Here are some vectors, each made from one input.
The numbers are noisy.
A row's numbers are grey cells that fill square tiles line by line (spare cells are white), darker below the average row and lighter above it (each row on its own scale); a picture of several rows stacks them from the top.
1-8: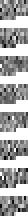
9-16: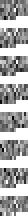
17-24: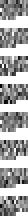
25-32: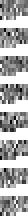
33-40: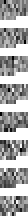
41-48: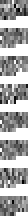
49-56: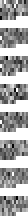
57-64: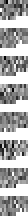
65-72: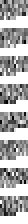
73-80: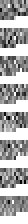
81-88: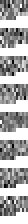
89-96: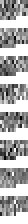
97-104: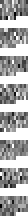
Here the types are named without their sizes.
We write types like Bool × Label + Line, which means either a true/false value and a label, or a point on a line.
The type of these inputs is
(Bool × Bool × Bool × Bool + Unit) × Line.
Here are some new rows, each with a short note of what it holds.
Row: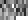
a point on a line and four true/false values
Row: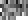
a point on a line
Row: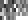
a point on a line and four true/false values
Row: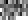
a point on a line
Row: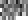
a point on a line
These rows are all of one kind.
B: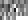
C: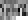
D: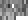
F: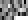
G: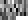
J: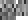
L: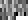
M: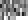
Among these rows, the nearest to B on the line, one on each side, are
F and M.
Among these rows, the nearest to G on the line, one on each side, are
J and L.
